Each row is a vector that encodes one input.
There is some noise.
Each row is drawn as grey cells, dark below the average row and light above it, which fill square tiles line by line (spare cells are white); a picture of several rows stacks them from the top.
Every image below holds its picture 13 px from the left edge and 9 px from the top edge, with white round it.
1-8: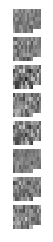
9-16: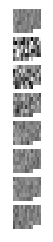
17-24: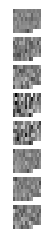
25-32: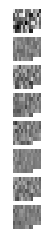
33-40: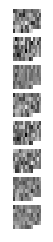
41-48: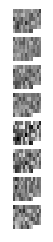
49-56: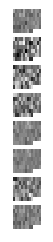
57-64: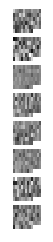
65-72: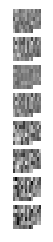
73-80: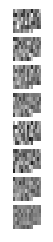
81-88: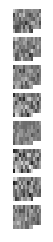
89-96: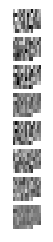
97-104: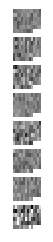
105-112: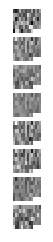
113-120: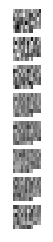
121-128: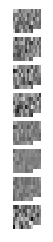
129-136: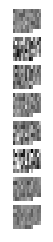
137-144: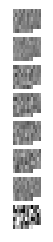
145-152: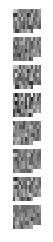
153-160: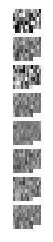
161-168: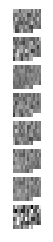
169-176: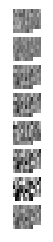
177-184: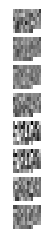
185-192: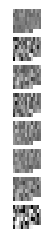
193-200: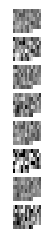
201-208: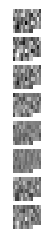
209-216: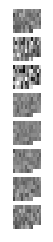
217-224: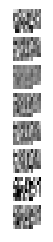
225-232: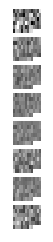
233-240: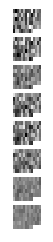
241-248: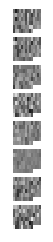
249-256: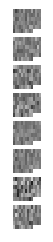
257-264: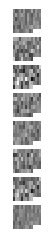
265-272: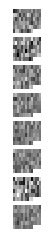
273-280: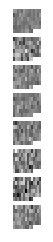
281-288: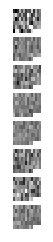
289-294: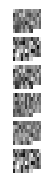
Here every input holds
either a point on a 10-point circle, or a fixed value, or one of 6 labels, a point on a 6-point line and a point on an 11-point line.
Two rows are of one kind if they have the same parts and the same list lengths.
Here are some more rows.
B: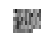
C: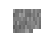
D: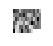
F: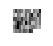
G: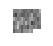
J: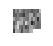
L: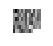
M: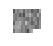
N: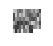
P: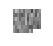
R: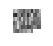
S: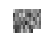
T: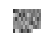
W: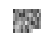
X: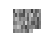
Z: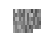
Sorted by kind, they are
B, F, M, P, T, W, X, Z
C, D, G, J, L, R, S
N

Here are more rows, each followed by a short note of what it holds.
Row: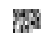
a point on a 10-point circle
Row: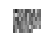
a fixed value
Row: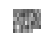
a fixed value
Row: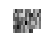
a point on a 10-point circle
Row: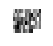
one of 6 labels, a point on a 6-point line and a point on an 11-point line
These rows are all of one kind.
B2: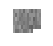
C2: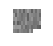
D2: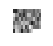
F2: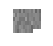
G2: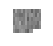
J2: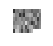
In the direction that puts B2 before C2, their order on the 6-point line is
G2, F2, J2, D2, B2, C2.
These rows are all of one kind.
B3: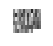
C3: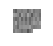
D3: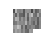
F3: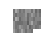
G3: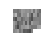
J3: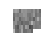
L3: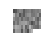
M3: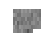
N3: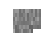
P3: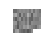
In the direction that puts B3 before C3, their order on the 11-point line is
F3, D3, B3, L3, M3, N3, G3, P3, C3, J3.
